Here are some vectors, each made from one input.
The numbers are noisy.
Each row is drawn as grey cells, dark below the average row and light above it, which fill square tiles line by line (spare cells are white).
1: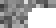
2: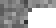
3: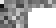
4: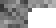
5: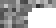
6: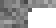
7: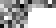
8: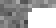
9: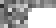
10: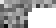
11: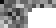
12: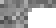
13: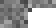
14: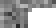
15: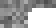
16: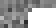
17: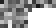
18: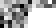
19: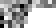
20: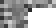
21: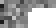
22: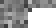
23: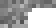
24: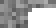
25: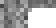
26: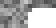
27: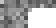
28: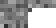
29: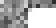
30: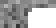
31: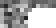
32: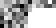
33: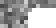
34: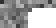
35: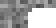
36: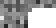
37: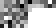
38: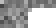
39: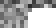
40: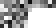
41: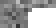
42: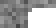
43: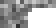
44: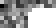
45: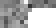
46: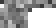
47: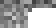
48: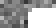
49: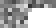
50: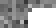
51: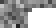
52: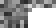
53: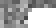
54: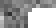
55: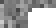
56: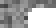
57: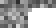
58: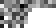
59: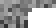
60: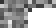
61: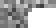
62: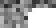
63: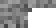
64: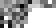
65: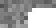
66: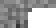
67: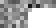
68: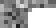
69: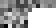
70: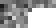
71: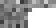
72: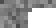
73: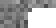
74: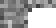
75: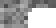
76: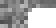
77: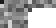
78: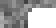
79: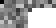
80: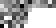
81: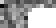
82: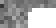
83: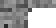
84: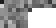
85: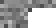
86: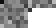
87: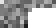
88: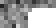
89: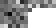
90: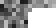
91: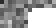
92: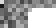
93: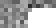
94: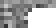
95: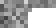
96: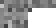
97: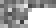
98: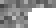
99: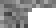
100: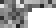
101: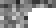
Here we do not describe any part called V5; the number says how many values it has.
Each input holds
a list of up to two items, each a true/false value and a value of V5.
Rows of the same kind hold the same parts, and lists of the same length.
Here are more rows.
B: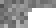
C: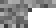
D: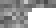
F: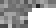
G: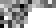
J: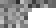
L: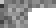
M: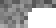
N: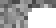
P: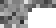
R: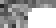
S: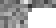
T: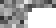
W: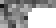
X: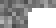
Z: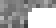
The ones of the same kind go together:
B, D, J, L, M, N, P, R, S, T, W
C, F, X, Z
G

